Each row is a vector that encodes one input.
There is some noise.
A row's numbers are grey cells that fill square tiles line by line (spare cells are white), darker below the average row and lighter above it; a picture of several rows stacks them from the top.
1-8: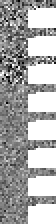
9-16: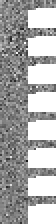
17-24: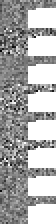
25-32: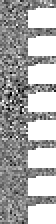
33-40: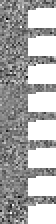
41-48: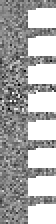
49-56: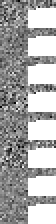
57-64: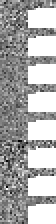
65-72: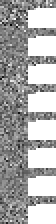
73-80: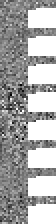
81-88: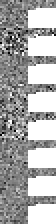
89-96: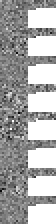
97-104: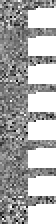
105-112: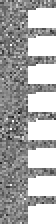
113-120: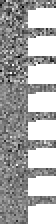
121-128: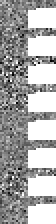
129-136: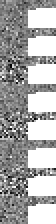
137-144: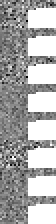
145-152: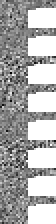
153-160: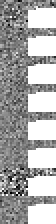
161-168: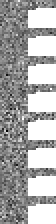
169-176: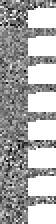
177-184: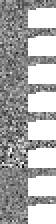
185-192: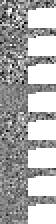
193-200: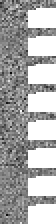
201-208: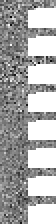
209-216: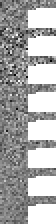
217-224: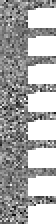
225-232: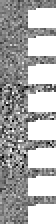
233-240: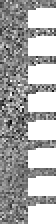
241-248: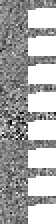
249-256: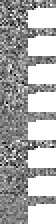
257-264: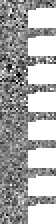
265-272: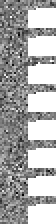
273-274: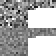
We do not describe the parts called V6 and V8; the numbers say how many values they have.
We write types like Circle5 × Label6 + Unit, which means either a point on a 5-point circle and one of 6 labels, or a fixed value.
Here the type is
(Bool × V6 + Circle11) × Circle9 + V8.
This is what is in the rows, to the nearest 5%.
About 75% of them hold a point on a 9-point circle, together with either a point on an 11-point circle, or a true/false value and a value of V6. The rest hold a value of V8.
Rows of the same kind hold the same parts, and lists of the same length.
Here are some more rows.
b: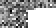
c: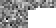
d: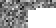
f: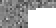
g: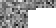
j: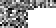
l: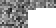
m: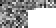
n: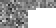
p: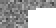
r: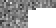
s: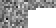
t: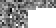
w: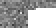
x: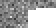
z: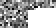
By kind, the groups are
b, f, g, j, l, w, z
c, n, p, s, t, x
d, m, r

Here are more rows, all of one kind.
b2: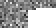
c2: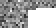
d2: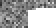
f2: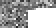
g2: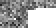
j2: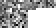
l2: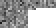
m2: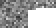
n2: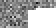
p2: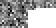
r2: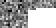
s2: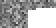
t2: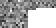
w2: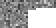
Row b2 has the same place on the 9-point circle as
g2, j2, p2 and s2.
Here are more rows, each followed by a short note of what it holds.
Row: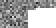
a point on a 9-point circle and a point on an 11-point circle
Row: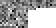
a point on a 9-point circle, a true/false value and a value of V6
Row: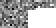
a point on a 9-point circle and a point on an 11-point circle
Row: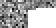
a point on a 9-point circle, a true/false value and a value of V6
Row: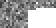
a point on a 9-point circle and a point on an 11-point circle
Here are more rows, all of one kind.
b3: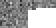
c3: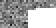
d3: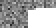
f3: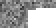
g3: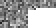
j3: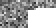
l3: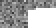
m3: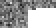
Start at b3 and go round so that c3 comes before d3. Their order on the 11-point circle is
b3, m3, c3, l3, d3, f3, j3, g3.
